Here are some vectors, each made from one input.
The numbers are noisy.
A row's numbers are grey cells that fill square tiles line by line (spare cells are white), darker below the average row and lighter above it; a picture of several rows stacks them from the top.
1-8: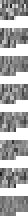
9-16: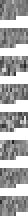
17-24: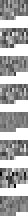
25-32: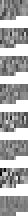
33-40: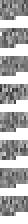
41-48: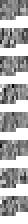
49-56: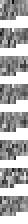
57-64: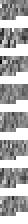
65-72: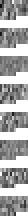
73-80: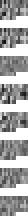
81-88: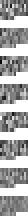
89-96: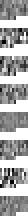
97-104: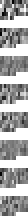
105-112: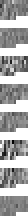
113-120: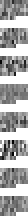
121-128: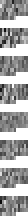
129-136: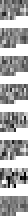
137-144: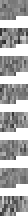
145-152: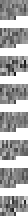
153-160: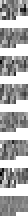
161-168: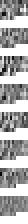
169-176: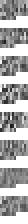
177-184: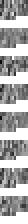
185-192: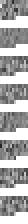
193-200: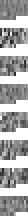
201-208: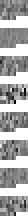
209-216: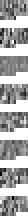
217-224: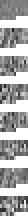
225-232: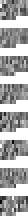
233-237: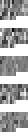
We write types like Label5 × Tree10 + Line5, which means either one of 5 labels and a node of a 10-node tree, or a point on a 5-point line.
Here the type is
Bool × (Line9 + Line13).
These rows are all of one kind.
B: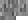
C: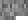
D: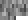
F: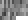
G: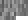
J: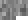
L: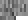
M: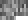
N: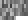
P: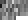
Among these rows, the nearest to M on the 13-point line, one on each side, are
G and J.
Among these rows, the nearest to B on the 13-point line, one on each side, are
D and P.
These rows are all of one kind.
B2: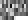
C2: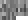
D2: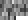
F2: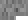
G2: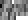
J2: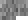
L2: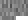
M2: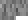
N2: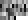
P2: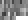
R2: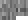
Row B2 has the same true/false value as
F2, J2 and N2.
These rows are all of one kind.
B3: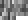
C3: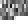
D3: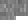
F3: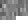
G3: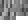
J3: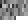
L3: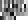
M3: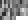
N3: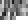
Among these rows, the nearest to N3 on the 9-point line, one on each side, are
J3 and L3.
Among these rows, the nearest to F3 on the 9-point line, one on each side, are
C3 and D3.
